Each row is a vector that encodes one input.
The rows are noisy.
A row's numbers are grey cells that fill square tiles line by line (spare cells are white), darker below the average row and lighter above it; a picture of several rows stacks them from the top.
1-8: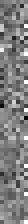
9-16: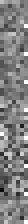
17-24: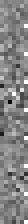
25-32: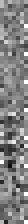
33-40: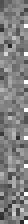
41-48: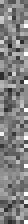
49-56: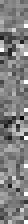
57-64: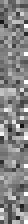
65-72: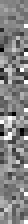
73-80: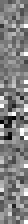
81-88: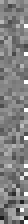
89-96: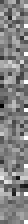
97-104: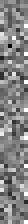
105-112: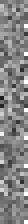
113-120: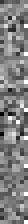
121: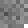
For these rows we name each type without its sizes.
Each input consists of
two labels, together with either a fixed value, or four true/false values.
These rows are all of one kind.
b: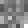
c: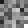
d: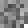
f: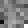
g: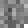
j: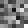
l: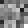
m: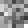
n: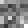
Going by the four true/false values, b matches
d, g and n.
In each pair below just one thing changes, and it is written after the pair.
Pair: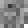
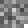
one of the four true/false values
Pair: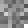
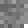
one of the four true/false values
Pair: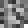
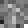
one of the four true/false values
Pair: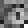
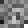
one of the two labels
